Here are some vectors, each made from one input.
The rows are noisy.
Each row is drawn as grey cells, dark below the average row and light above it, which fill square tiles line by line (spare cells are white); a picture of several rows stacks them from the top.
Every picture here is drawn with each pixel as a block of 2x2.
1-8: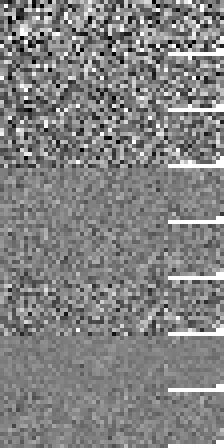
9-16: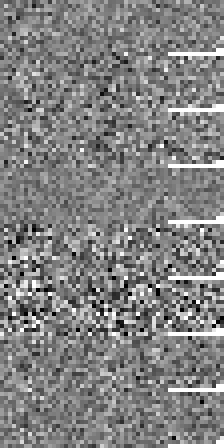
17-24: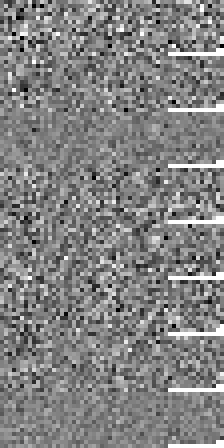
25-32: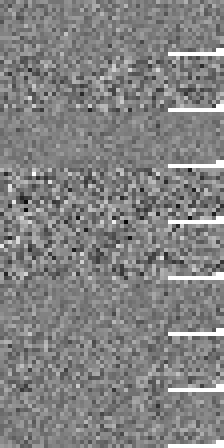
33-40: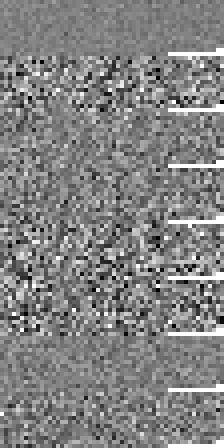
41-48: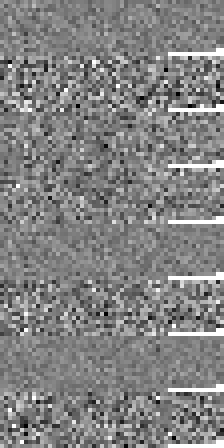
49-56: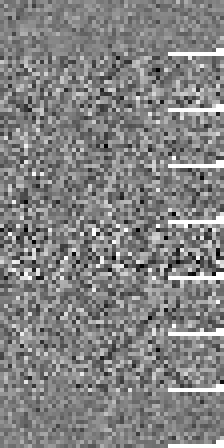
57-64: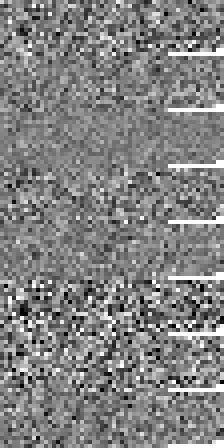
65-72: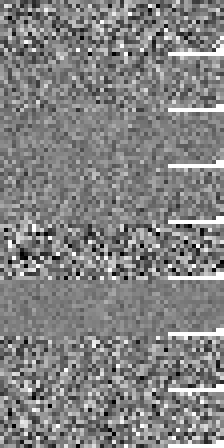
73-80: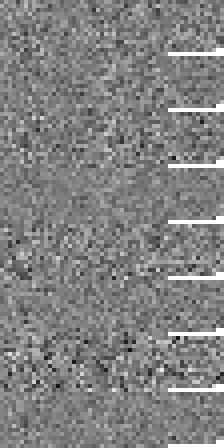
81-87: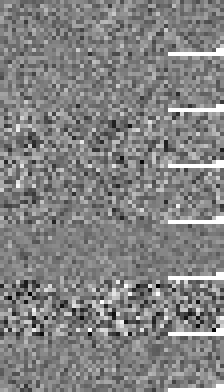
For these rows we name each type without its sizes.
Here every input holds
either a point on a circle, or a node of a tree.
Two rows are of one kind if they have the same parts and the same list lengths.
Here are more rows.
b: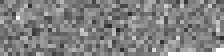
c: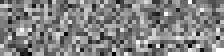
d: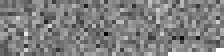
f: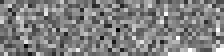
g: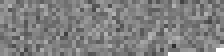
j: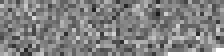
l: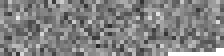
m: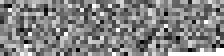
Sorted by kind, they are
b, d, f, l
c, g, j, m

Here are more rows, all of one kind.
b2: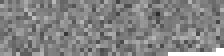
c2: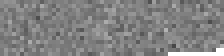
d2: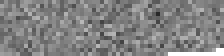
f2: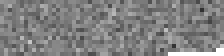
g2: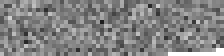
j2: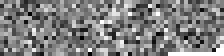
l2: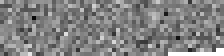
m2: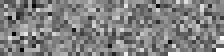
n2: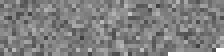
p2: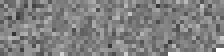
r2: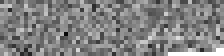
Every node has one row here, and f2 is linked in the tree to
d2.
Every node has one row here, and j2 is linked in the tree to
p2.
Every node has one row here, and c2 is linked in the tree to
m2.
